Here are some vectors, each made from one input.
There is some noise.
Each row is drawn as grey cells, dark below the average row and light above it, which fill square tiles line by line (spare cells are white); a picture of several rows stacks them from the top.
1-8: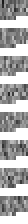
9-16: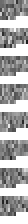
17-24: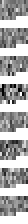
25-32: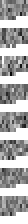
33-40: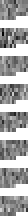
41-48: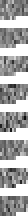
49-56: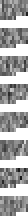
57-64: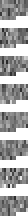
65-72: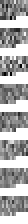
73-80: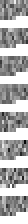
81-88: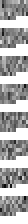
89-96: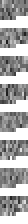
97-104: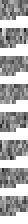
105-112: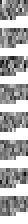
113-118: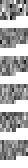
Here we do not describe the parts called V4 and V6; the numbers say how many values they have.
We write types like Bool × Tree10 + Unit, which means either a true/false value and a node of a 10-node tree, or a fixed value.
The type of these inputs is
Bool × (Line5 + V4) × V6.
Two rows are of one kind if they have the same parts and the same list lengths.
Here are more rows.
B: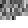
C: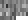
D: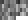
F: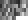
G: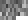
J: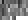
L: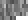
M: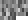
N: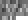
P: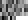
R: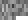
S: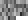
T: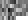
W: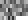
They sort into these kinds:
B, C, D, F, G, J, M, N, R
L, P, S, T, W

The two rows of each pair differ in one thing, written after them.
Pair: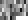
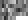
the value of V4
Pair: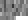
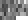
the value of V6
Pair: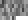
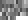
the true/false value
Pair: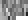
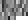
the value of V6
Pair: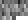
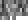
the value of V4
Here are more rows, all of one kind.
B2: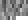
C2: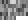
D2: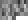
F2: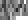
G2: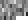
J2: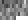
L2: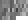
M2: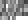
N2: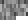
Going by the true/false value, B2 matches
F2 and J2.
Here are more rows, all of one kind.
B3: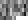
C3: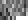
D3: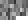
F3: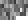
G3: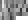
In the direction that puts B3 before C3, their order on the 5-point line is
B3, G3, C3, F3, D3.
